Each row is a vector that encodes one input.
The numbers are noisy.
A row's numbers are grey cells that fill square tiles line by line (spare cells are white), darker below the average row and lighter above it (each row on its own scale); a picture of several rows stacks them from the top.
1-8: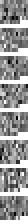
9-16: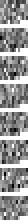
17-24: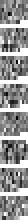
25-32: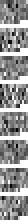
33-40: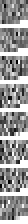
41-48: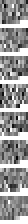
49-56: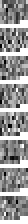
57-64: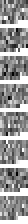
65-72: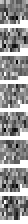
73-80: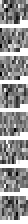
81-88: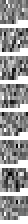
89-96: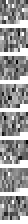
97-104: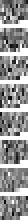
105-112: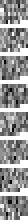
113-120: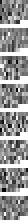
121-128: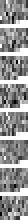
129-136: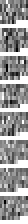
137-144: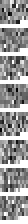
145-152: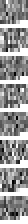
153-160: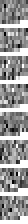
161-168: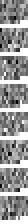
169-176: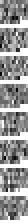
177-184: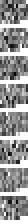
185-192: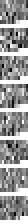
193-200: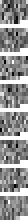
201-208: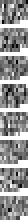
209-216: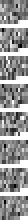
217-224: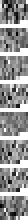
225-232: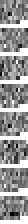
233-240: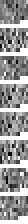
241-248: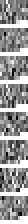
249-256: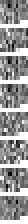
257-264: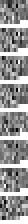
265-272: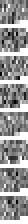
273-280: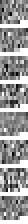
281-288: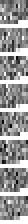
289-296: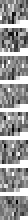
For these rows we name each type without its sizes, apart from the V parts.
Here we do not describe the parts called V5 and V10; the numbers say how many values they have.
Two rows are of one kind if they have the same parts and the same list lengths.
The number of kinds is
5.
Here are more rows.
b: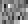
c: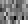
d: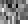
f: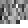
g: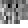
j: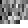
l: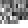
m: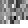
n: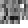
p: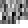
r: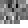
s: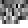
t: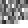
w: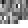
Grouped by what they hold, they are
b, p, t
c, m, n
d, g, r
f, j
l, s, w

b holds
three true/false values and a value of V5.
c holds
a point on a line and a value of V5.
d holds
a point on each of two lines.
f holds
a value of V10.
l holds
a point on a line and three true/false values.
